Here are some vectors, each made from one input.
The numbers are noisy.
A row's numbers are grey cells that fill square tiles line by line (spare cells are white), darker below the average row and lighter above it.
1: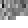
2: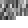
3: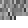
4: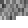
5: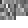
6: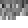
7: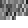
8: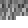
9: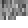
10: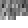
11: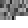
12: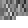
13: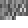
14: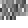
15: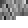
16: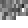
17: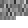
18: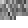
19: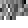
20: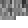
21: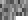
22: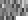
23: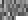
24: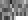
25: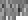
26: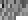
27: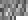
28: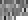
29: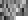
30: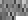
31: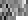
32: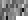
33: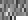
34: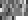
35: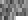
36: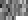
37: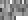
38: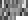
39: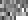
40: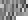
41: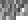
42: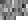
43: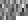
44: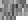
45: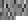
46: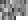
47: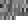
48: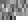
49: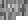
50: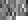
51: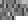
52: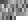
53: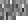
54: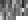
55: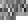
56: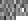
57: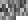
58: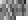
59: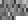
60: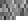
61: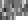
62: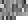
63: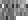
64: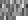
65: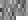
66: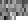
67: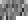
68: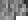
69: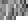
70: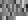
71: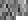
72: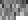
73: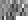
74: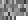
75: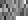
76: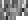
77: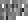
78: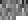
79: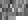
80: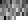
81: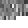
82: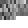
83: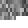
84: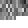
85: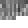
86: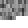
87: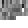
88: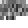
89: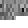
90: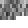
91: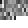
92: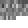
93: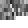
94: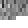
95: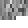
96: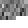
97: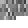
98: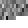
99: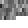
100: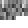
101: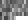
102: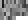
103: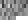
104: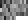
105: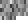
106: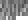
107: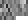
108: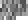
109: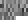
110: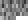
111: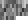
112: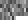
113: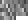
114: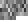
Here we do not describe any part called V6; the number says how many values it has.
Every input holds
a point on an 11-point circle and a value of V6, together with either a fixed value, or a node of a 9-node tree.
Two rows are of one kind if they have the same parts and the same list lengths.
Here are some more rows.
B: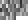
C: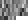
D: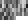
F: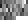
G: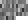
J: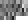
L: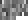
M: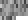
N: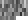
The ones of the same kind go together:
B, M
C, D, F, G, J, L, N

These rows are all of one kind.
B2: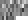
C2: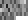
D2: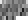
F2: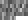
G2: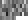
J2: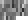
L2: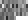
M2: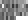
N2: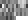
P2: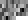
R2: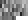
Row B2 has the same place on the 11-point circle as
N2 and R2.
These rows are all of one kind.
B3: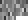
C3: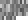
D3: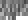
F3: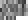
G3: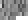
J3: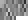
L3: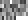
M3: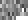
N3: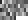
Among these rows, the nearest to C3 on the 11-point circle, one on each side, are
G3 and L3.
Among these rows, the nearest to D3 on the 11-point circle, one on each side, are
B3 and G3.
